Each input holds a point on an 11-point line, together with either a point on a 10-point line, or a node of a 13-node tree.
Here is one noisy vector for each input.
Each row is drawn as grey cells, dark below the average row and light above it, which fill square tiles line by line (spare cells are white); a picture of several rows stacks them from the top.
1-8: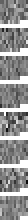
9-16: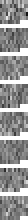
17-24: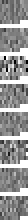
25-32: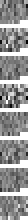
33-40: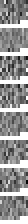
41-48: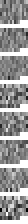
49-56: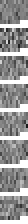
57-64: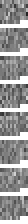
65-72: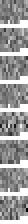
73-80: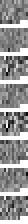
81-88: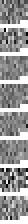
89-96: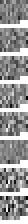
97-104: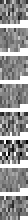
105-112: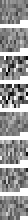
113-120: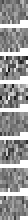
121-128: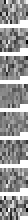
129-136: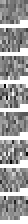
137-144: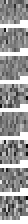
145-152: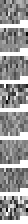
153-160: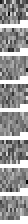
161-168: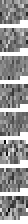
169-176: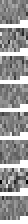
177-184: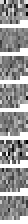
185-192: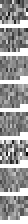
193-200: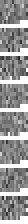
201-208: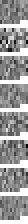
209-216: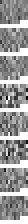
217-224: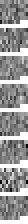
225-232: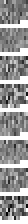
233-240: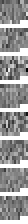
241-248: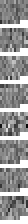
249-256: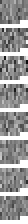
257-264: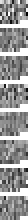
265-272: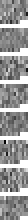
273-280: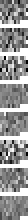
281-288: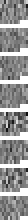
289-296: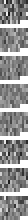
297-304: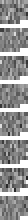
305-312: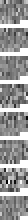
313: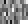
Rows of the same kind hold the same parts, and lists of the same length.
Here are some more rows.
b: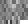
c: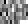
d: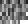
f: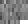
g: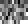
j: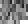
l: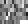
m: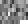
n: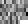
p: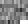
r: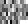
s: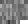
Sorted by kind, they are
b, c, g, j, n, r
d, f, l, m, p, s

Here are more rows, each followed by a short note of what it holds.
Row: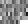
a point on a 10-point line and a point on an 11-point line
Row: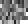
a point on a 10-point line and a point on an 11-point line
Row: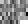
a point on a 10-point line and a point on an 11-point line
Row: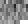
a point on a 10-point line and a point on an 11-point line
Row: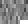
a point on a 10-point line and a point on an 11-point line
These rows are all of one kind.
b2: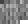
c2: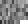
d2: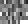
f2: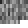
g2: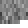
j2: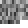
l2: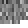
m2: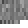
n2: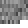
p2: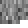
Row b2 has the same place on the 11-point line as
f2 and p2.
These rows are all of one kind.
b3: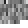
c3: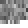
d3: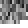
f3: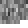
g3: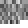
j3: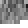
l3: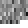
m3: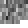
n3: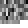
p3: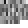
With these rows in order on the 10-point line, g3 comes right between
c3 and n3.
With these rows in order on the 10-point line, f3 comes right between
m3 and n3.
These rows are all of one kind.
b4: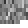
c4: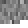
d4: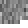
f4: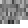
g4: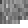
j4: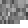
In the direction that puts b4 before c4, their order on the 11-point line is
g4, j4, f4, d4, b4, c4.
